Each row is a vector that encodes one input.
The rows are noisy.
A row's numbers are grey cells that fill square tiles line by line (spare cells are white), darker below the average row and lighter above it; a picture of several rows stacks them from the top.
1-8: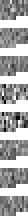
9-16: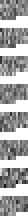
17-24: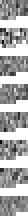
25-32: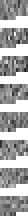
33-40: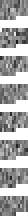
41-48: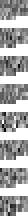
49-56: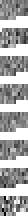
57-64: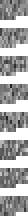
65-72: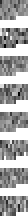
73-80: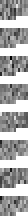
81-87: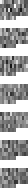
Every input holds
a list of up to two points on a 6-point line.
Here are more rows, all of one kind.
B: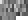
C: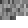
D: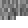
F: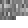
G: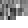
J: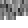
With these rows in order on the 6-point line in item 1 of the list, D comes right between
B and G.
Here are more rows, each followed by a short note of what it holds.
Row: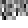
the empty list
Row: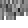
a list of two items
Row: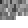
a list of one item
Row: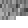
a list of one item
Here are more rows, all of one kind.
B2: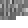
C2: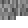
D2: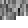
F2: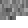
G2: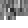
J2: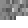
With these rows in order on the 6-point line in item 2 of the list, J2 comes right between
B2 and D2.
